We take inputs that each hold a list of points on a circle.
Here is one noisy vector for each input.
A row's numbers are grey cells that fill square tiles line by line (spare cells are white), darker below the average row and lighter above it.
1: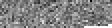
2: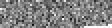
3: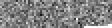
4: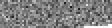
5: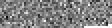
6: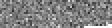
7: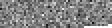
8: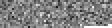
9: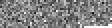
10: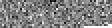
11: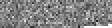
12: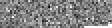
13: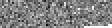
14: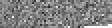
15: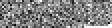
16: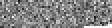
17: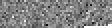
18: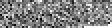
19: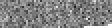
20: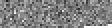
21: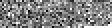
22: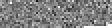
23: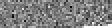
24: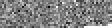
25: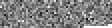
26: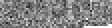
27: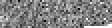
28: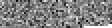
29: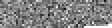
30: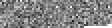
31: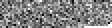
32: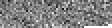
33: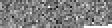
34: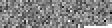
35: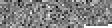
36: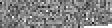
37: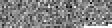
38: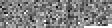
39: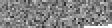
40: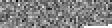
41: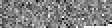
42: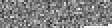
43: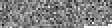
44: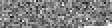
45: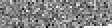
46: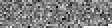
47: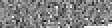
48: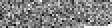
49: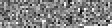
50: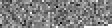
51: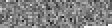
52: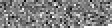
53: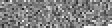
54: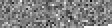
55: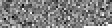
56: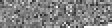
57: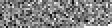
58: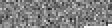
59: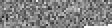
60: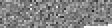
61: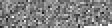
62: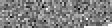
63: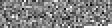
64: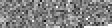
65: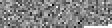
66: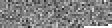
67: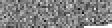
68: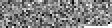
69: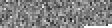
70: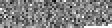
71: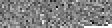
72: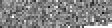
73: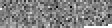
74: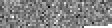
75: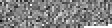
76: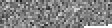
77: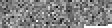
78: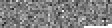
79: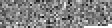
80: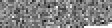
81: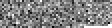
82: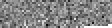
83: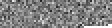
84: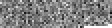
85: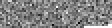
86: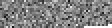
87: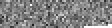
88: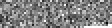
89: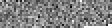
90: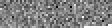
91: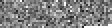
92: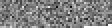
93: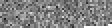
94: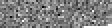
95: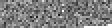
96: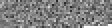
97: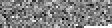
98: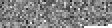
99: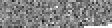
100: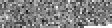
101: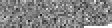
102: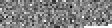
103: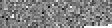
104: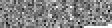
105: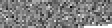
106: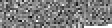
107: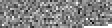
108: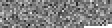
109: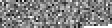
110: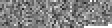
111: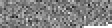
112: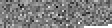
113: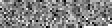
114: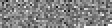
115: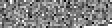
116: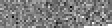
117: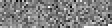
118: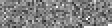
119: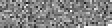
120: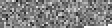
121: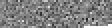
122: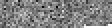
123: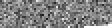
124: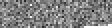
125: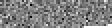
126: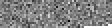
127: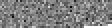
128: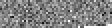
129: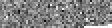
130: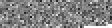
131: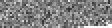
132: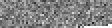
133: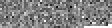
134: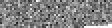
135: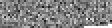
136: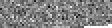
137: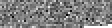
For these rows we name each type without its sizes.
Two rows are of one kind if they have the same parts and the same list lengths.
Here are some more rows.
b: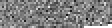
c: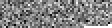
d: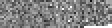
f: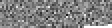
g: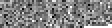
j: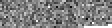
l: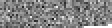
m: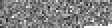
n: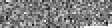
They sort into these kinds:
b, f, j, n
c
d
g, l, m

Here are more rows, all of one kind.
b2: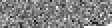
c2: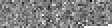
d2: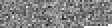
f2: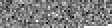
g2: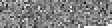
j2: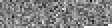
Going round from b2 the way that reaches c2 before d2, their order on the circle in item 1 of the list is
b2, g2, f2, j2, c2, d2.
